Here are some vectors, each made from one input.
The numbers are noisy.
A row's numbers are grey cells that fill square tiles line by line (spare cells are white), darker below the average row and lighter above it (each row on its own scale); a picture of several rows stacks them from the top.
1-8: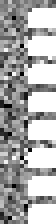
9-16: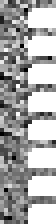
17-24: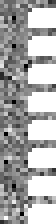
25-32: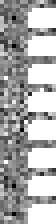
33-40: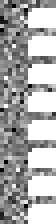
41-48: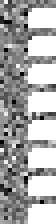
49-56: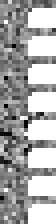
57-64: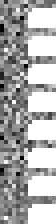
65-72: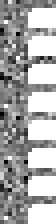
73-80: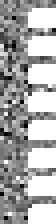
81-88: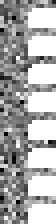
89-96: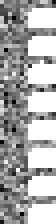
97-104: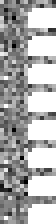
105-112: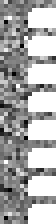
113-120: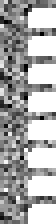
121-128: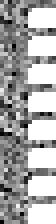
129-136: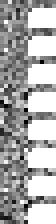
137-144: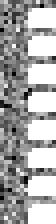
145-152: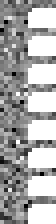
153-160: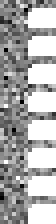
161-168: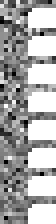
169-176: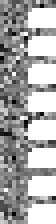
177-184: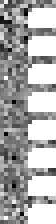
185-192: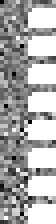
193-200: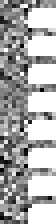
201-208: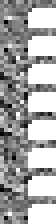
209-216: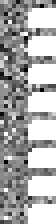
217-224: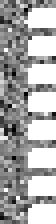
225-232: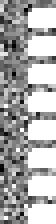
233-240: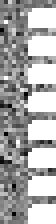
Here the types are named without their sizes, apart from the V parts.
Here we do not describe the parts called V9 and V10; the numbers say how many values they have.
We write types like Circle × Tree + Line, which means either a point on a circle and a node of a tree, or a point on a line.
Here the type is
(Bool × (Circle + Unit) + Unit) × V9 × V10.
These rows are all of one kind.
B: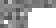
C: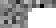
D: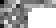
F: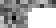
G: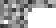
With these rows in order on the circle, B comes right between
F and G.
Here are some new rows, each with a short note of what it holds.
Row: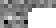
a true/false value, a value of V9 and a value of V10
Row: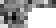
a true/false value, a value of V9 and a value of V10
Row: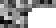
a value of V9 and a value of V10
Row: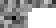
a point on a circle, a true/false value, a value of V9 and a value of V10
